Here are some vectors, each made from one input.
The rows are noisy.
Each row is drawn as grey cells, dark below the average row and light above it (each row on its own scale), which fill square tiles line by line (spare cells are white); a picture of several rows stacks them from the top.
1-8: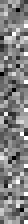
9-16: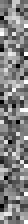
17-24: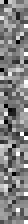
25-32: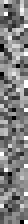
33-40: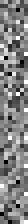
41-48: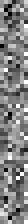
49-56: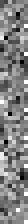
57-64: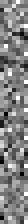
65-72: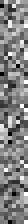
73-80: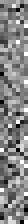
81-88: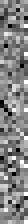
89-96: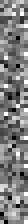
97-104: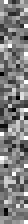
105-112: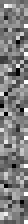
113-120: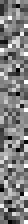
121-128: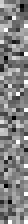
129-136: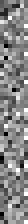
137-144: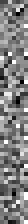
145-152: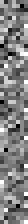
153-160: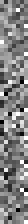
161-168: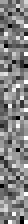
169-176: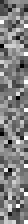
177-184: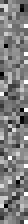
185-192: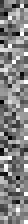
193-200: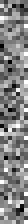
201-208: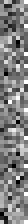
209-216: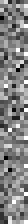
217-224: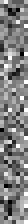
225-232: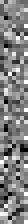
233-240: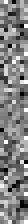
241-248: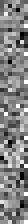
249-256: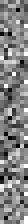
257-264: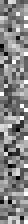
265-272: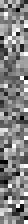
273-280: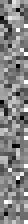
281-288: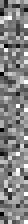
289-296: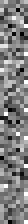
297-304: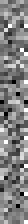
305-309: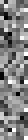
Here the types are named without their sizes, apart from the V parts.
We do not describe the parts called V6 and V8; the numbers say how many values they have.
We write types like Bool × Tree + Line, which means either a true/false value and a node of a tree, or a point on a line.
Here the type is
Bool × Label + V6 × V8.
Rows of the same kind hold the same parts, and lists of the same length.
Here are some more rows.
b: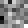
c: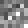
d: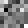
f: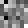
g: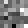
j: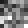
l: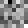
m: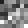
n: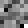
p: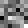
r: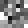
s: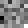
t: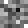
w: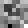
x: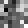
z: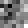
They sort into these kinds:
b, d, g, l, n, p, s, t, w, x, z
c, f, j, m, r

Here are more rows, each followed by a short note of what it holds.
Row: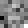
a label and a true/false value
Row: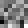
a label and a true/false value
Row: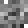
a label and a true/false value
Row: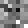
a label and a true/false value
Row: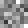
a label and a true/false value
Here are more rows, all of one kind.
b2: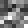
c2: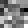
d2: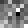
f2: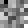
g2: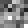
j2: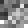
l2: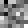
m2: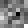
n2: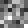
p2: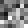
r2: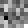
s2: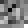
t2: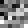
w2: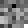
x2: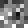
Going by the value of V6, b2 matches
d2, j2, p2 and s2.
